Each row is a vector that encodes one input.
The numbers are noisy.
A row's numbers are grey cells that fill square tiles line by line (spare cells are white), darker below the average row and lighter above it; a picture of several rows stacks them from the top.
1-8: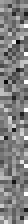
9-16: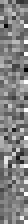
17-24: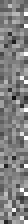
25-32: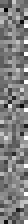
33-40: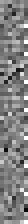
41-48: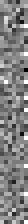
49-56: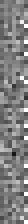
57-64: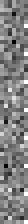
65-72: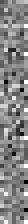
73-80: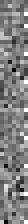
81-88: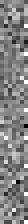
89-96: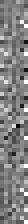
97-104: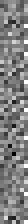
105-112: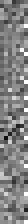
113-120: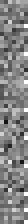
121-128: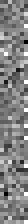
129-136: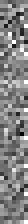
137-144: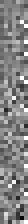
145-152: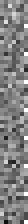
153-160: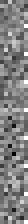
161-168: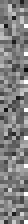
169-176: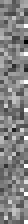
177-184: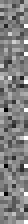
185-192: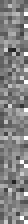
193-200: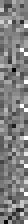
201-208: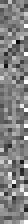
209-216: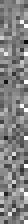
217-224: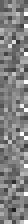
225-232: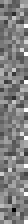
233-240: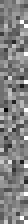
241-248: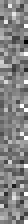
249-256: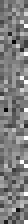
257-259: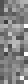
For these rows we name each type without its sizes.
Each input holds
either a point on a circle, or a fixed value, or a point on each of two lines.
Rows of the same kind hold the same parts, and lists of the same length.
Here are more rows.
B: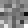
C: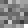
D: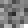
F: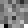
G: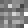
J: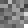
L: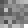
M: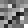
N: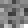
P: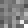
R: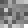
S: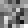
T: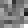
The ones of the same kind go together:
B, C, D, G, J, L, N, P, R, T
F, M
S

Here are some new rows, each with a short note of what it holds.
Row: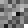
a point on each of two lines
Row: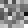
a point on a circle
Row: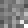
a point on a circle
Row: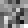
a fixed value
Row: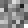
a point on a circle
